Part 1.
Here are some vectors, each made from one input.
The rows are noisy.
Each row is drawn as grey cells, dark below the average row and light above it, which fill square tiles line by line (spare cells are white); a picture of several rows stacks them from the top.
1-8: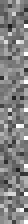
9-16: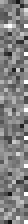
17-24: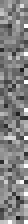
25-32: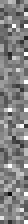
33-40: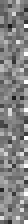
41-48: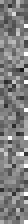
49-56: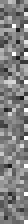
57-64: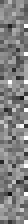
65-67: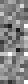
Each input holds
a point on a 6-point line and a point on a 9-point line.
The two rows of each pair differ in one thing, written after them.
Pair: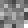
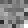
the place on the 6-point line
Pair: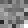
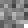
the place on the 6-point line
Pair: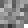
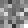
the place on the 6-point line
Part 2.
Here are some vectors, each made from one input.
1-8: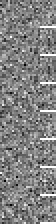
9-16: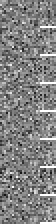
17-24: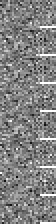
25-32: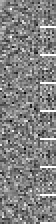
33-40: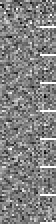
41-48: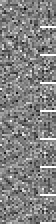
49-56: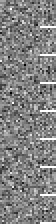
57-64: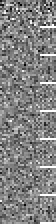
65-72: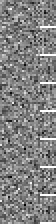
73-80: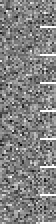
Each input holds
a point on a 13-point circle.
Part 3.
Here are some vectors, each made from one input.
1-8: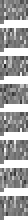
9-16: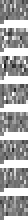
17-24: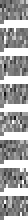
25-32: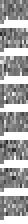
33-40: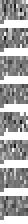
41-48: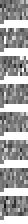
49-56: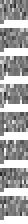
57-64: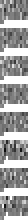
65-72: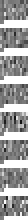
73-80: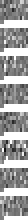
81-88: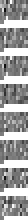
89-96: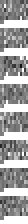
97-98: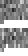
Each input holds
three true/false values.
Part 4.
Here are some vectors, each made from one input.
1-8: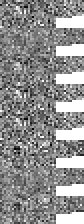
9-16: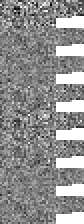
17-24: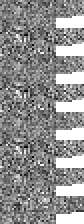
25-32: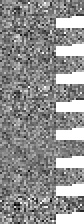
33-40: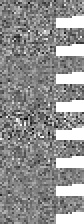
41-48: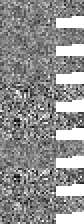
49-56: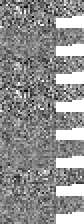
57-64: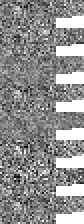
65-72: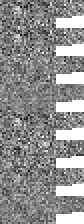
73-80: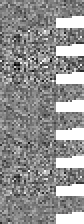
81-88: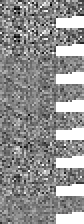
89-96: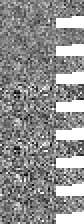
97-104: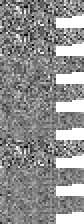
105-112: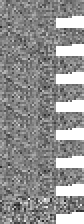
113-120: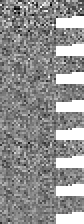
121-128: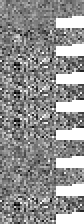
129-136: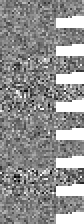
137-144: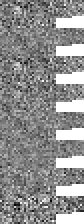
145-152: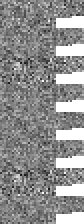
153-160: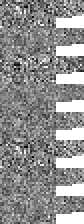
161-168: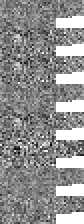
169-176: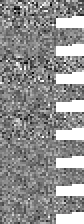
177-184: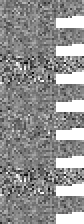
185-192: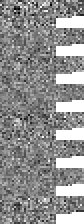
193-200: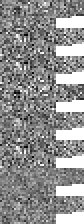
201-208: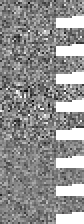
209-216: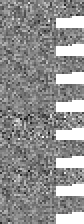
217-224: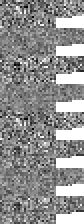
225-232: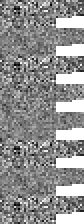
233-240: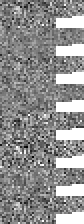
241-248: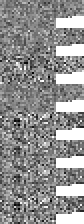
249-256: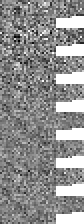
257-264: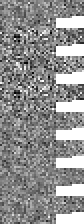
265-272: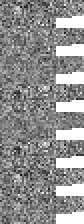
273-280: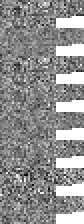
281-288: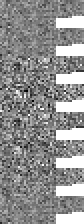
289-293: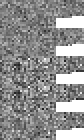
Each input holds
a point on a 9-point line.
